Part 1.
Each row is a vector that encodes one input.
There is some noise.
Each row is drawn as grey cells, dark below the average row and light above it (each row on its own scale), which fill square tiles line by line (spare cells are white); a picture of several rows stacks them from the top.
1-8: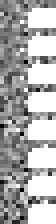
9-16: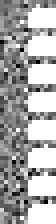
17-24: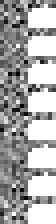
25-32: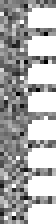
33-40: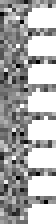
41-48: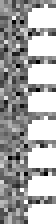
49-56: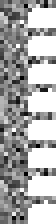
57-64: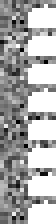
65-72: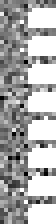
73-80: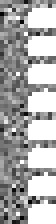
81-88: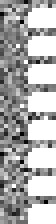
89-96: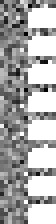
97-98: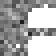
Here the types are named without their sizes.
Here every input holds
either a point on a circle, or three true/false values.
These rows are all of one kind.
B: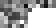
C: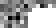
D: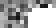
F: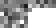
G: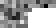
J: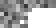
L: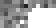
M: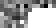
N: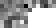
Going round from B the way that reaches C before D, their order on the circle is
B, F, J, L, N, C, D, G, M.
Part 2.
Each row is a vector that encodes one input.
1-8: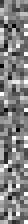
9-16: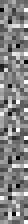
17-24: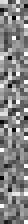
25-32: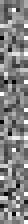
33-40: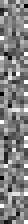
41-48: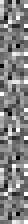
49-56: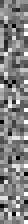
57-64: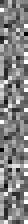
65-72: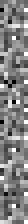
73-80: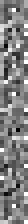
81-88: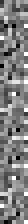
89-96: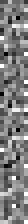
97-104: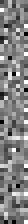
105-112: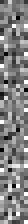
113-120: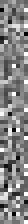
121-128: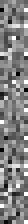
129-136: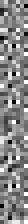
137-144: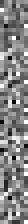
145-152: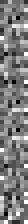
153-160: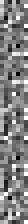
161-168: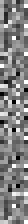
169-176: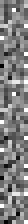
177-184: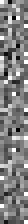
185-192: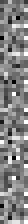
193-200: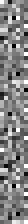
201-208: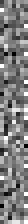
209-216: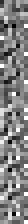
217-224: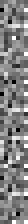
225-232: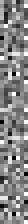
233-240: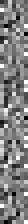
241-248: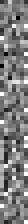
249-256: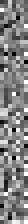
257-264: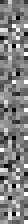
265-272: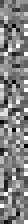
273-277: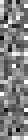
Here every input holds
either a point on an 8-point line, or a point on a 10-point line.
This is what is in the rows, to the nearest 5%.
About 50% of them hold a point on an 8-point line. The rest hold a point on a 10-point line.
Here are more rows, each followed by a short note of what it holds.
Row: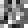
a point on an 8-point line
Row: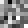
a point on an 8-point line
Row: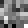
a point on a 10-point line
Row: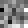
a point on a 10-point line
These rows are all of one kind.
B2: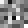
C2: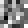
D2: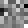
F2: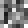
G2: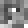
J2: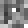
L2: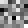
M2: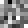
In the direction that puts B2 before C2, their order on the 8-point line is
D2, L2, B2, M2, C2, F2, J2, G2.
